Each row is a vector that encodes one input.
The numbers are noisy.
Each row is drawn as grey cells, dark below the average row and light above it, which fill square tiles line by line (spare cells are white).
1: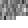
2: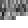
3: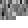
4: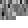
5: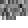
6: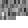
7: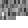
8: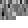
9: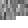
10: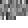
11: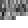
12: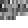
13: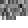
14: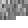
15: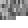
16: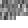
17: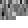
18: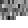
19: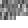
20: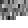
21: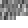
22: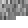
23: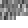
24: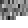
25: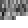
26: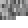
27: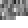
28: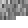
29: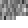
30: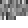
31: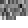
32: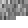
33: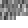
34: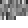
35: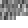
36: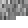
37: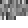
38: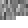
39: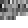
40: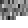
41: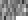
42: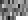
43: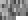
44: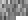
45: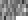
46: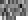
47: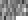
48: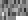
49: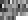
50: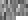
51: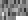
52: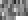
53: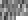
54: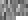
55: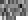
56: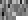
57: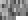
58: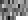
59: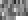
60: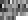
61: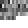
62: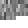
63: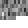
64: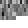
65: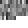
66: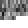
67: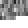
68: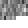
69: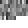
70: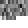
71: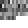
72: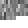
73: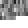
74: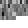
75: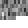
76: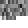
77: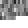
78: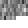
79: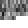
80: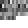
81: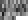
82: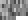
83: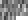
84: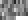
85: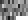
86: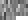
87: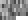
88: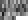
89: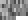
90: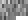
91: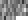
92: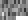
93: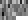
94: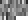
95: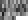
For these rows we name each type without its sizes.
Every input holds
either a point on a circle, or a point on a line.
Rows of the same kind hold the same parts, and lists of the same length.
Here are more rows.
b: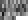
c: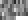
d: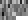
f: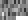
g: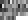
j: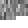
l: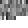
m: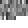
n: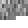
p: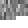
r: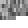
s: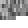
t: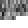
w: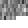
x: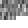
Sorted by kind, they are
b, d, g, l, m, t
c, f, j, n, p, r, s, w, x

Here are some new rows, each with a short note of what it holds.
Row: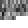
a point on a circle
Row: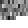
a point on a circle
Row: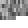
a point on a line
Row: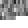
a point on a line
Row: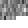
a point on a line
